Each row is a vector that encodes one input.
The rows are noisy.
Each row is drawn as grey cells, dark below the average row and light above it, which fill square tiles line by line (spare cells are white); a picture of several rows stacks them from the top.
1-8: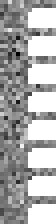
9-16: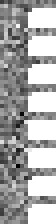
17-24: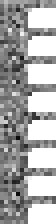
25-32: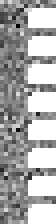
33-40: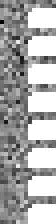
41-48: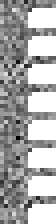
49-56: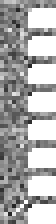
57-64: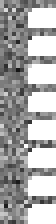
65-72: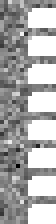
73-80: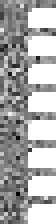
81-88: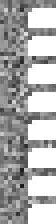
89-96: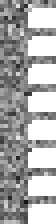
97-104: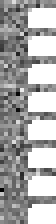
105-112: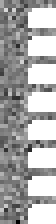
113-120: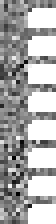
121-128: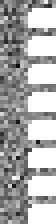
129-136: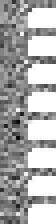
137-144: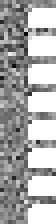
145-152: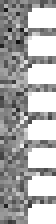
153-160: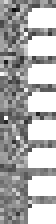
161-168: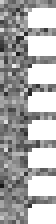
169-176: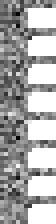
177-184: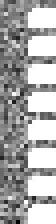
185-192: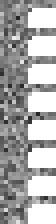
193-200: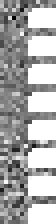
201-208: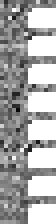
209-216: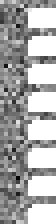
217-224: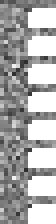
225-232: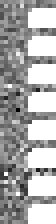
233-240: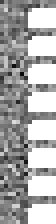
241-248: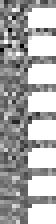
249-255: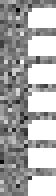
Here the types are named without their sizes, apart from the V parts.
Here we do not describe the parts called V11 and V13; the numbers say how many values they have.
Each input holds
a label, together with either a label, or a value of V11 and a value of V13.
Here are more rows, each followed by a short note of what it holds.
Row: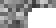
two labels
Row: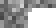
a label, a value of V11 and a value of V13
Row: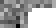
two labels
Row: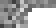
a label, a value of V11 and a value of V13
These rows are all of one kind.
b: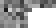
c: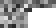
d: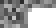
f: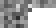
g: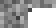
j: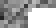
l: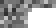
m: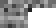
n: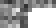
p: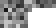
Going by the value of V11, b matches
f, m and n.
